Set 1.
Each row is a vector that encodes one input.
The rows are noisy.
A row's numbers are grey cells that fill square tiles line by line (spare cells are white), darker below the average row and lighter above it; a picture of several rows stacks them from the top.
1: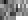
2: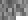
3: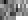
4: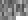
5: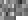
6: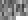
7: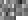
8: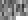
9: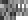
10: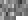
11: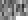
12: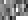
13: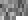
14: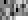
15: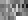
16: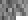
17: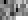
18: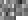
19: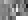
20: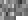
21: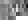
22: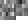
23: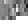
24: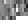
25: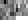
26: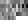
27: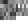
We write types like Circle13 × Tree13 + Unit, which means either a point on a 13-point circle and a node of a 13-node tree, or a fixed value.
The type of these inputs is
Line4.
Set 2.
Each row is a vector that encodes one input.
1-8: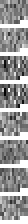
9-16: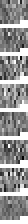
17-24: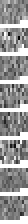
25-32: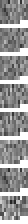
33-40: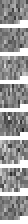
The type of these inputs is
Line6.
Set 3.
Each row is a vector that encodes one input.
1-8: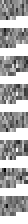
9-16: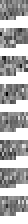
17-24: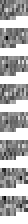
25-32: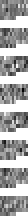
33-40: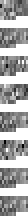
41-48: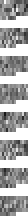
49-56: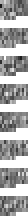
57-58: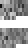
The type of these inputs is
Line9.
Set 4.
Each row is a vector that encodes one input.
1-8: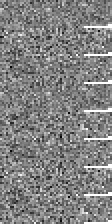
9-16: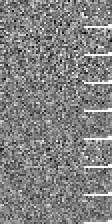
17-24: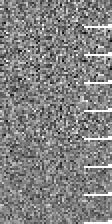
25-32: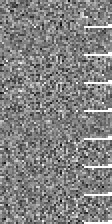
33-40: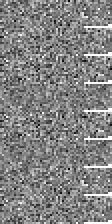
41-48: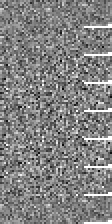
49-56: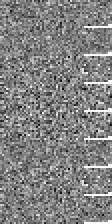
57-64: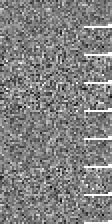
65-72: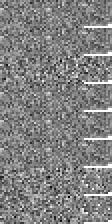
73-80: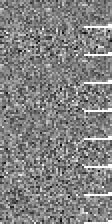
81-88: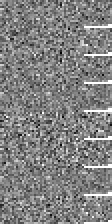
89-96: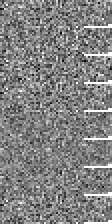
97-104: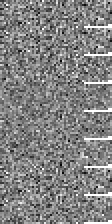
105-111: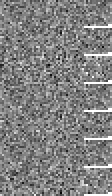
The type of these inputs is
Line10.
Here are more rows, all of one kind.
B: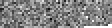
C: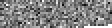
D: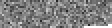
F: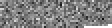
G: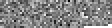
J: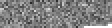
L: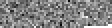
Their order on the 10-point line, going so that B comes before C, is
F, J, D, L, G, B, C.
